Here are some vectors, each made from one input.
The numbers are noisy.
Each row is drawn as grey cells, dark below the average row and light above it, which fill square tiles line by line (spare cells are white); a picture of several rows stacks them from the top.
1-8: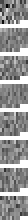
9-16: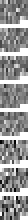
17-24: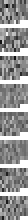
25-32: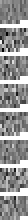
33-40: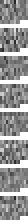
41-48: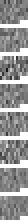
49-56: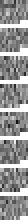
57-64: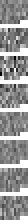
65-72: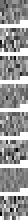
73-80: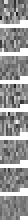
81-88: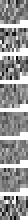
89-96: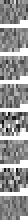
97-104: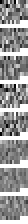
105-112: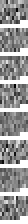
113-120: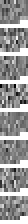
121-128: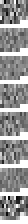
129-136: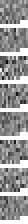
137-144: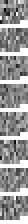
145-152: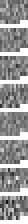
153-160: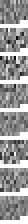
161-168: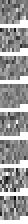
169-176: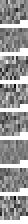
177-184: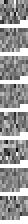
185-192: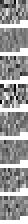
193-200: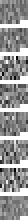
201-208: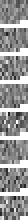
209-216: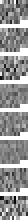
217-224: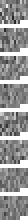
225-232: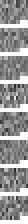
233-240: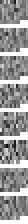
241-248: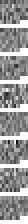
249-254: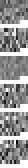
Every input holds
either a point on a 7-point line and a true/false value, or a node of a 10-node tree, or a list of up to two points on a 6-point line.
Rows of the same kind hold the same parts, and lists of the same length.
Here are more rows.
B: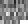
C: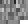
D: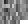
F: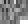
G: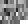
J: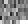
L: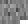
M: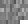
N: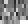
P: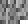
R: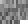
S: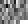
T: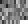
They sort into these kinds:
B, C, M, P
D, F, T
G, L
J
N, R, S

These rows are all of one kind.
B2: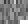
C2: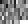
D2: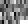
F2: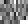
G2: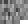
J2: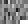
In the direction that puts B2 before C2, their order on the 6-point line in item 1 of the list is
F2, B2, D2, J2, G2, C2.
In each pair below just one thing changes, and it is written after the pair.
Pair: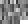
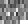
the place on the 7-point line
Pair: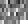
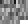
the true/false value
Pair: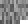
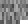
the place on the 7-point line
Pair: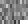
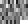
the true/false value
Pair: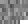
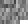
the true/false value
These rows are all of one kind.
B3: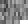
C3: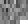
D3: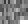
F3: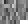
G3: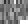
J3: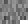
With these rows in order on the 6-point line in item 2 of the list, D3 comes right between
C3 and F3.
